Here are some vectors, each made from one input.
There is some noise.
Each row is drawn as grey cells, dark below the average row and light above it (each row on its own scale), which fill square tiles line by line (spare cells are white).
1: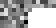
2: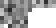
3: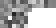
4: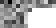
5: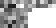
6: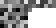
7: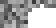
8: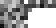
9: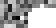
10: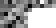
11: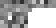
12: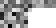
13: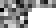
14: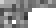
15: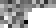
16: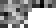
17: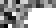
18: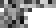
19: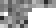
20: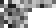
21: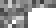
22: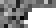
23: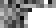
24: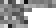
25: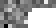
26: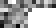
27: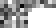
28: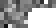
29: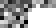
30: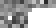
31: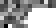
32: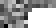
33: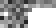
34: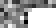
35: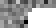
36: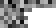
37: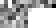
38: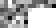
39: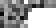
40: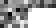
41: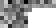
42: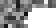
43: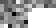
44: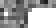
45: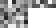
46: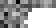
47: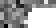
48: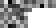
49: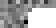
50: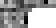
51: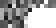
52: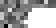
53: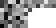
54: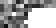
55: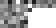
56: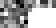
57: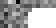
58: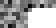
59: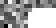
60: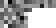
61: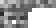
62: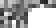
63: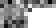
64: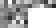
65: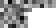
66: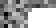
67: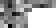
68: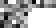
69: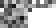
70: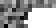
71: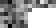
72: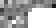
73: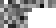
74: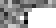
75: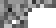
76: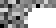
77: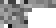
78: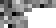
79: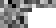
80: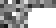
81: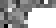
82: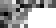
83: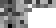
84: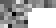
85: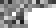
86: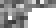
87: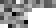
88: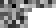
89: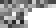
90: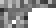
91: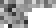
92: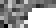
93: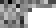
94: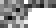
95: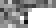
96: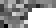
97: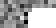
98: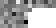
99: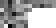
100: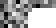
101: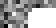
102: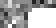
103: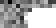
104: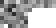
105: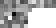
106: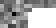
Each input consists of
a point on a 7-point line, together with either one of 7 labels, or a point on a 7-point line.
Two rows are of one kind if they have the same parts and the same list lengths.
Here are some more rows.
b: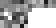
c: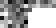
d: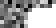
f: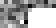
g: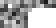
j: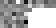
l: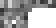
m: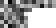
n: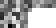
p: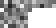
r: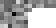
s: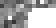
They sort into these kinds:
b, c, d, j, m, n, p, r, s
f, g, l

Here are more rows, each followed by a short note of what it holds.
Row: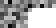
one of 7 labels and a point on a 7-point line
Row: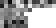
one of 7 labels and a point on a 7-point line
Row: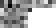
one of 7 labels and a point on a 7-point line
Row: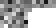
one of 7 labels and a point on a 7-point line
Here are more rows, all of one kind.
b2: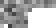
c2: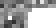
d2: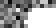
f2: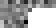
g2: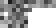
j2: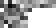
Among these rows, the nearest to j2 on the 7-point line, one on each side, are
b2 and c2.
